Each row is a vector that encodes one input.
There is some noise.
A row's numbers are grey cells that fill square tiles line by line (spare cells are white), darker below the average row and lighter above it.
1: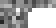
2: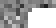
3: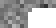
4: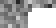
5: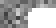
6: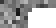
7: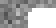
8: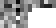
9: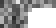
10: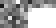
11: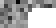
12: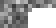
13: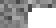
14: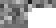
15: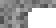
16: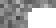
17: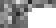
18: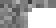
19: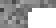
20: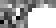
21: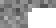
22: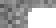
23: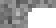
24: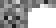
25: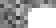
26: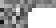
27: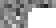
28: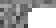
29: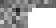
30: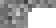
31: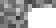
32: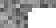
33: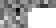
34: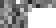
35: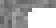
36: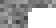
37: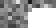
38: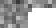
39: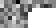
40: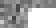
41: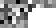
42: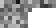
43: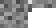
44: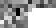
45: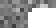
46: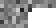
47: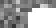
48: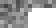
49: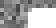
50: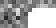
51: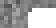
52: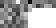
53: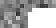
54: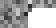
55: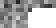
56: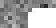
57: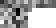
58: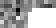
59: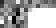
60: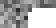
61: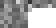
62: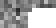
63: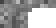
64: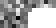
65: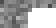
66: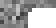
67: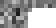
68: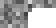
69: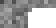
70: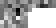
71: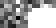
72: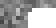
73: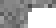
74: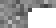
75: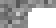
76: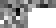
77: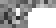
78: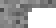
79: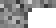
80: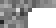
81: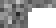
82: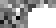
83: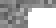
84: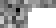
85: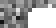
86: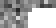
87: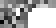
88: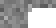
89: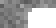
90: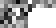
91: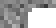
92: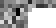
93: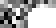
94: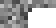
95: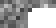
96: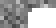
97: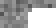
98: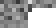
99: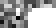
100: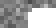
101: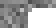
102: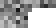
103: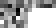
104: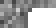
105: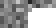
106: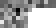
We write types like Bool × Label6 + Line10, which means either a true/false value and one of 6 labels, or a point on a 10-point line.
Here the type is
Line5 × Tree7 × (Tree7 + Unit).
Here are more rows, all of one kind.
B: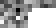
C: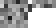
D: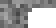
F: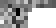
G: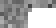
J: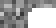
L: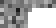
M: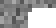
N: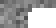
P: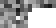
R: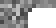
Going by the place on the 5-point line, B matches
C and M.
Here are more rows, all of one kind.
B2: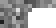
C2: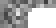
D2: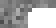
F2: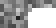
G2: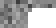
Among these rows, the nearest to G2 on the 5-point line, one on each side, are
C2 and D2.
